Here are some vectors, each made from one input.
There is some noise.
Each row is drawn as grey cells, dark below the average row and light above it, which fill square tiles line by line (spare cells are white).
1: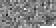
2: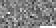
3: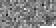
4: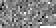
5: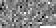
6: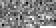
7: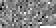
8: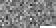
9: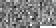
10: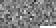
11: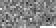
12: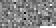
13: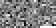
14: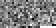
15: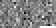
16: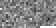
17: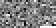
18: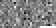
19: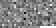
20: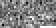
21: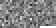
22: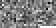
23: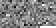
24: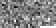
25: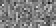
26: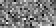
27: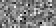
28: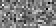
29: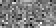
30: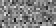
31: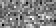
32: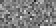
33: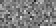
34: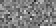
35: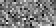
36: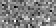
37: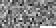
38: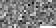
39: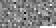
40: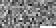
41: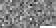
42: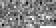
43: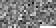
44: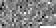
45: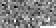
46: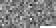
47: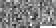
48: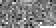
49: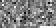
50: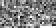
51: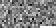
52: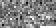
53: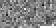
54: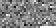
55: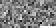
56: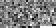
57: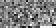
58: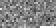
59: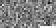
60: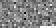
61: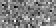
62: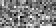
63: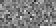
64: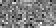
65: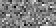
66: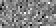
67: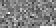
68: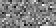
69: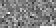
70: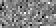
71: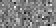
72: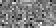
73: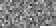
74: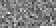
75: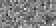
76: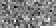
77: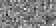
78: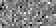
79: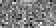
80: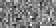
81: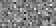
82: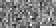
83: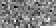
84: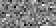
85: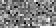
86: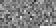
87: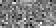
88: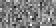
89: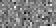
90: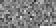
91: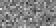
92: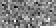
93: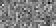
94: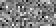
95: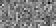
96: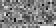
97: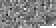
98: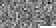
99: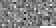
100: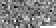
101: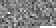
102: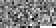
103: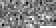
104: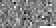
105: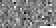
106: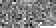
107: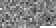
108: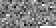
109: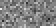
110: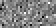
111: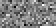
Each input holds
a true/false value, together with either a point on an 8-point circle, or one of 6 labels.
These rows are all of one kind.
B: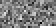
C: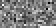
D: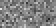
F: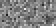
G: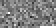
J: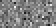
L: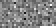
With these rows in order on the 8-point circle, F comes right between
C and D.
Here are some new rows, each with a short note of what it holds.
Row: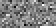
one of 6 labels and a true/false value
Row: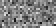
a point on an 8-point circle and a true/false value
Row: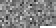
a point on an 8-point circle and a true/false value
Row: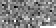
one of 6 labels and a true/false value
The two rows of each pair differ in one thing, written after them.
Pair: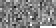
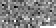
the label
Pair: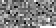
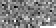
the true/false value
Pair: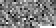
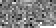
the true/false value
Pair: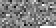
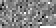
the label
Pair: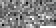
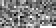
the true/false value
